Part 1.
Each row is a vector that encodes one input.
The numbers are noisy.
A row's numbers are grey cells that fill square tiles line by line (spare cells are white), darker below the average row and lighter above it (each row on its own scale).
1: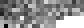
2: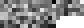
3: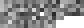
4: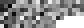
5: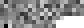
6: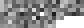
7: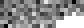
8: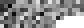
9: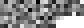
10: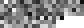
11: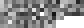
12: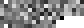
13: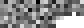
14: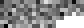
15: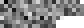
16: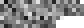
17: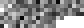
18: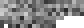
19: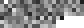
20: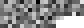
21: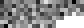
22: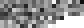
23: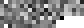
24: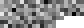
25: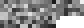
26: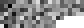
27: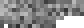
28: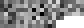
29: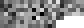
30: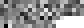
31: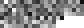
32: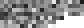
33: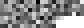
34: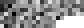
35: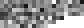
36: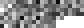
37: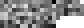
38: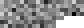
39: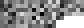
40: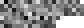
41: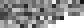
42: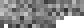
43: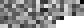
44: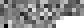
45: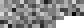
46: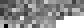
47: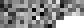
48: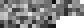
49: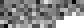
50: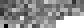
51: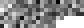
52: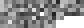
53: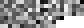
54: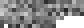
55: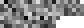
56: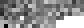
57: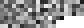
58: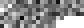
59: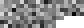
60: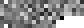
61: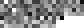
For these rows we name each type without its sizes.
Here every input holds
four true/false values.
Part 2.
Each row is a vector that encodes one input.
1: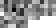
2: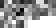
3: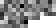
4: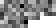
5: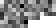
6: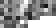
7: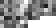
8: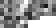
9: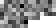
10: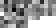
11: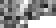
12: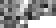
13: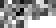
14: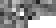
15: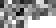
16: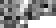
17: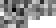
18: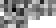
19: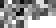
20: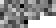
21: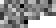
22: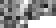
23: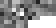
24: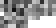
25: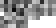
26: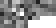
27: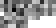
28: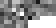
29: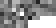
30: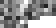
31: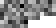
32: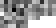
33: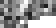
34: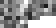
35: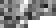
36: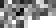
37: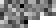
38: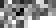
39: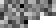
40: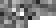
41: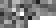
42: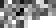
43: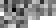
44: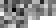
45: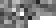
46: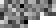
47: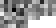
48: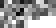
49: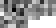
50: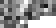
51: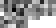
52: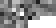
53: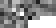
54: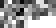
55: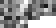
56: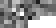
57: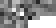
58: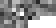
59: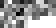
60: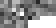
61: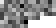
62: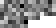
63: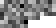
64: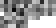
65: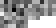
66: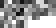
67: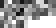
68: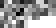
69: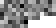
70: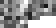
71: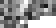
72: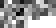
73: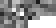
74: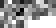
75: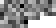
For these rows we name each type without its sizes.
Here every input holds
a point on a line.
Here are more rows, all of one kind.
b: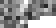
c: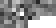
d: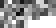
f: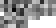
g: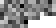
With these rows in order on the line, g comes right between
c and f.
